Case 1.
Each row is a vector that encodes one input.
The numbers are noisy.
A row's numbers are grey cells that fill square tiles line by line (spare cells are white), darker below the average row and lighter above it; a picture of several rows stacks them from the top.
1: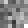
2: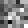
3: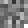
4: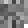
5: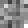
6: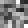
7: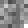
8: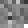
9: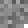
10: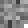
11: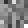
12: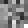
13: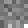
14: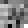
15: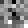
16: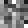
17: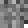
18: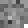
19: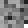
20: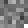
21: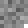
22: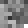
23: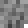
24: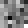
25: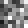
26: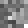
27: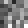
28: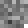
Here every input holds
a point on a 3-point line and a point on a 7-point line.
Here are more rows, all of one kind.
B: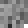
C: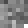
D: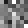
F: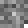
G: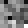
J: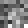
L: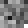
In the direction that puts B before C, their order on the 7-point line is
L, D, F, B, J, C, G.
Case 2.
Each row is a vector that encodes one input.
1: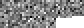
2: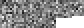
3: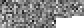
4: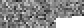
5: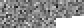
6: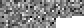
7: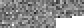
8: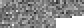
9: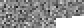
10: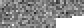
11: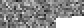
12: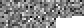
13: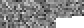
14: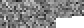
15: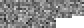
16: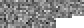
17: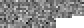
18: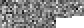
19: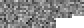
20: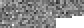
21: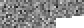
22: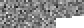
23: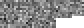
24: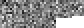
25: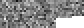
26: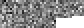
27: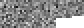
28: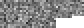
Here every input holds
a point on a 6-point line.
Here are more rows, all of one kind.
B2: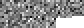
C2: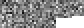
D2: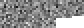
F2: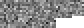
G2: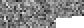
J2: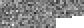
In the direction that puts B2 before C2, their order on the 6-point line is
B2, G2, D2, J2, F2, C2.
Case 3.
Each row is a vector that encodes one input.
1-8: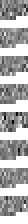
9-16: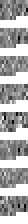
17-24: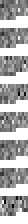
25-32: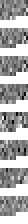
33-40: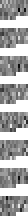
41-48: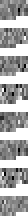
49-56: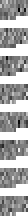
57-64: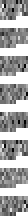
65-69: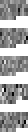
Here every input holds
either a fixed value, or a point on a 3-point line and a point on a 4-point line.
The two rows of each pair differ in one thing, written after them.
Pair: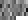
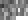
the place on the 3-point line
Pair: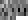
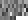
the place on the 4-point line
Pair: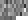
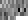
the place on the 4-point line
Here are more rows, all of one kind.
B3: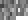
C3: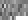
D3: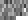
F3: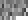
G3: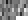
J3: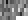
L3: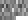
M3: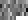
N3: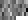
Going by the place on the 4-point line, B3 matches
L3, M3 and N3.
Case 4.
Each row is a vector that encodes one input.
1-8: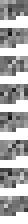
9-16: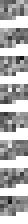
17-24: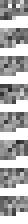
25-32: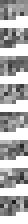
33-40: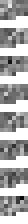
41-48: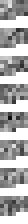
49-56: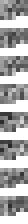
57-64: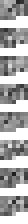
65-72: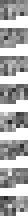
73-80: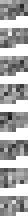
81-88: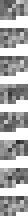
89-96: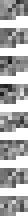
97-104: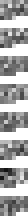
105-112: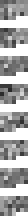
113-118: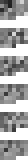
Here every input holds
four true/false values.
